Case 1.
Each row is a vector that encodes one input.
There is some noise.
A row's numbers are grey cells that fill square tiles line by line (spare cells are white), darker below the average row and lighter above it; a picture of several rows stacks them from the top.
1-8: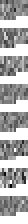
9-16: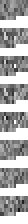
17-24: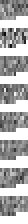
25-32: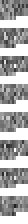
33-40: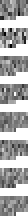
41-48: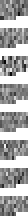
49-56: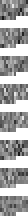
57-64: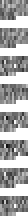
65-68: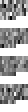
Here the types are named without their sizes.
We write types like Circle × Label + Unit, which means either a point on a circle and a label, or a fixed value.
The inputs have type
List(Line).
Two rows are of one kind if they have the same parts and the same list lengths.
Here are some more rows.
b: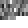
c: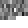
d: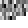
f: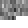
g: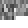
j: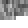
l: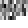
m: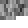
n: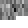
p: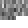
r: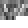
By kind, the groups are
b, c, g, r
d, l
f, j, m, n, p

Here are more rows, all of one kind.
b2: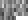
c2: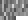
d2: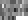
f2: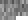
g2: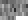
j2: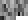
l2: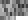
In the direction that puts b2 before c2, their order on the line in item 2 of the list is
l2, g2, f2, d2, b2, c2, j2.
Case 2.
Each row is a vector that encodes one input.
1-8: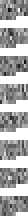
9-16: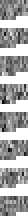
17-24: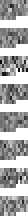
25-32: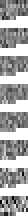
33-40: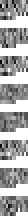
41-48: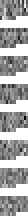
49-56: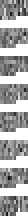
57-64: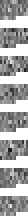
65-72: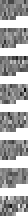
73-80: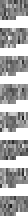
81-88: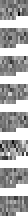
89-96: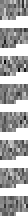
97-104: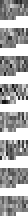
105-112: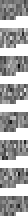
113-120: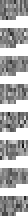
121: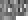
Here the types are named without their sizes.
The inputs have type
List(Line).
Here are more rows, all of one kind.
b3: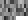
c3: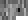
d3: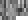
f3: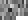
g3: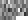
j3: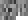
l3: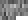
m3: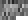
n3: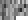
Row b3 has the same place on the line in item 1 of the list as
j3 and n3.
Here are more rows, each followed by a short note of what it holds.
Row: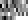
the empty list
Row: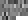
a list of two items
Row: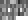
a list of one item
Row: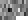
a list of two items
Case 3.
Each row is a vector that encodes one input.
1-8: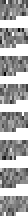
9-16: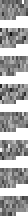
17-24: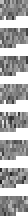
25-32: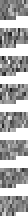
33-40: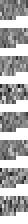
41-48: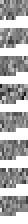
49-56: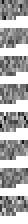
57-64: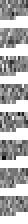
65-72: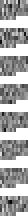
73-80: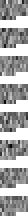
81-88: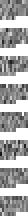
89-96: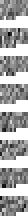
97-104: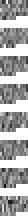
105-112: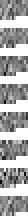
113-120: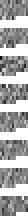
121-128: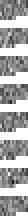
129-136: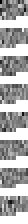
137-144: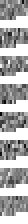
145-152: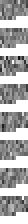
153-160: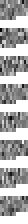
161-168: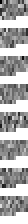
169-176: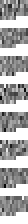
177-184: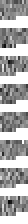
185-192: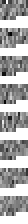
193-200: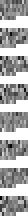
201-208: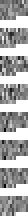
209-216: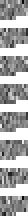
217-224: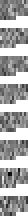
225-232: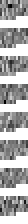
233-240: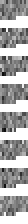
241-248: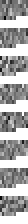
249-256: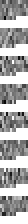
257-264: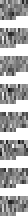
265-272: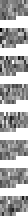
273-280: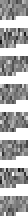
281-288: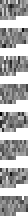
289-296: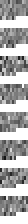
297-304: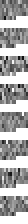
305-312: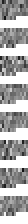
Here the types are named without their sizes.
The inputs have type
Bool × Bool × Bool × Bool × Bool + Circle.
